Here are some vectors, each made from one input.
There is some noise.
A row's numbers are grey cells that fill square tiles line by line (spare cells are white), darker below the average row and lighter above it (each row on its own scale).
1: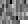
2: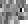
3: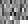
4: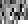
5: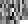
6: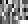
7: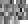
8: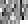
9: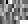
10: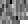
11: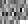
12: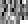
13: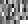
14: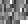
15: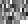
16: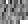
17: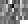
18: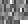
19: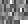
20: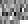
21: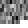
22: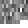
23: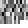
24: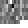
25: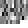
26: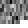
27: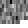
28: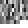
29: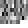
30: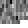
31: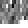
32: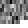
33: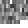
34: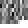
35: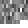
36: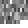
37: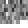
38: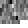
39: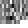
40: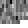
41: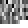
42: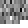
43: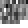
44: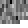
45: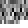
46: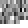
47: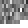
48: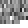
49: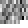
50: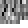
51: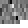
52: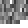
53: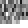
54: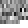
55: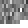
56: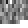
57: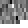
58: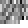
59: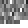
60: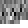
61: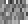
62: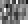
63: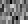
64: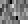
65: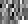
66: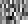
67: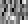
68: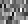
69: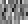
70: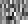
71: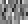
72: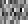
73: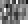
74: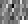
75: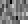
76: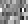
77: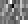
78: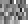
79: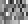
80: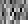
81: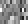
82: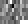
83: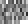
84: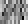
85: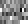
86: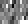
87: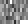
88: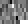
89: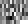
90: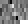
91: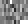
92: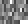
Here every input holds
a list of up to three points on a 6-point line.
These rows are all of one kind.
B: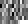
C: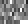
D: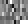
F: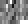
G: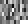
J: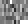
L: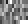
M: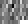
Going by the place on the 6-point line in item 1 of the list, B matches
L and M.
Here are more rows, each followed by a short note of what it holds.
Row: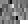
a list of one item
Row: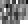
the empty list
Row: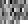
a list of three items
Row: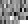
a list of three items
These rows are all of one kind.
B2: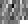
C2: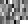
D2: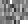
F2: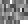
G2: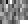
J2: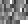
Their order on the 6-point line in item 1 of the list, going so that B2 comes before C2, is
G2, B2, C2, D2, F2, J2.
